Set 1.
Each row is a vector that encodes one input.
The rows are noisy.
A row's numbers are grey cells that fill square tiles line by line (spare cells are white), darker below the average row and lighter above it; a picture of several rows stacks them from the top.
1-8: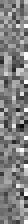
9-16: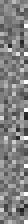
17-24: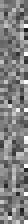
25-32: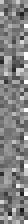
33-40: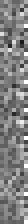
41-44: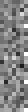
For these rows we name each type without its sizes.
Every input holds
a point on a line.
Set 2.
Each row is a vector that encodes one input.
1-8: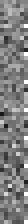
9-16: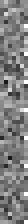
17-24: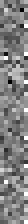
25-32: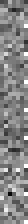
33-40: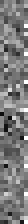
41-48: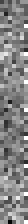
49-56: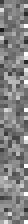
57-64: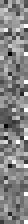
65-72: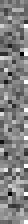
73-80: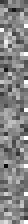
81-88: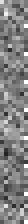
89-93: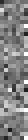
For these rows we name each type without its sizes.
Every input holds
either a fixed value, or four true/false values.
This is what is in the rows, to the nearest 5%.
About 5% of them hold a fixed value. The rest hold four true/false values.
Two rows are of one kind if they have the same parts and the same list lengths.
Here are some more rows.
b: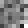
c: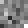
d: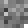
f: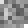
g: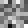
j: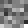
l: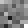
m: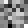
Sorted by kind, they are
b, c, d, f, j, l
g, m

